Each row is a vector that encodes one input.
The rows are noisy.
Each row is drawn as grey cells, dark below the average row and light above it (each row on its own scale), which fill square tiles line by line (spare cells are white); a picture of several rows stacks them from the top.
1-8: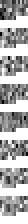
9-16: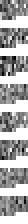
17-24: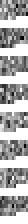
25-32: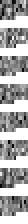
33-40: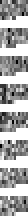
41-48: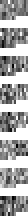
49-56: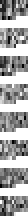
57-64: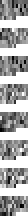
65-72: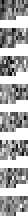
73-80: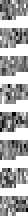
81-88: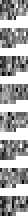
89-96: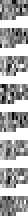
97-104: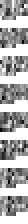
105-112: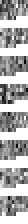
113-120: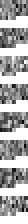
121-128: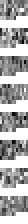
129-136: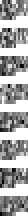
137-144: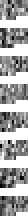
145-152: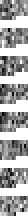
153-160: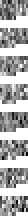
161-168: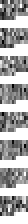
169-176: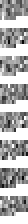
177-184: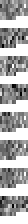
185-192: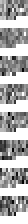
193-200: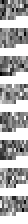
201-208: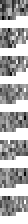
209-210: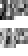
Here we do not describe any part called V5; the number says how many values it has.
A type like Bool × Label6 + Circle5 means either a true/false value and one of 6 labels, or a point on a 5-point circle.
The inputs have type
(Circle6 + Label7) × V5.
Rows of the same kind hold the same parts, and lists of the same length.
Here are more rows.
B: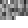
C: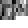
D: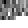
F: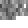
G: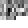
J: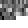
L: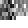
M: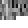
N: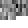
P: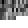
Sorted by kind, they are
B, G, M, N
C, D, F, J, L, P

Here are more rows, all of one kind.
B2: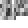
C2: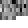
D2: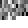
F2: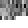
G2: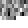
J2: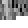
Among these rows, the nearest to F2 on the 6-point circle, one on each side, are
C2 and J2.
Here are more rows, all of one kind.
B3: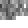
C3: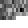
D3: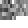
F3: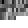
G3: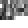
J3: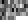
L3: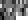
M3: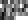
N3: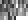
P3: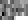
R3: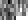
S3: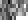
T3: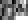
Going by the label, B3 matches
P3 and T3.
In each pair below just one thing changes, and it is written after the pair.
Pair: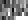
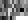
the label
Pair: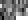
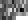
the label
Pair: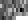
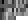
the label
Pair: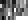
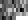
the label
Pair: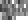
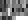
the value of V5
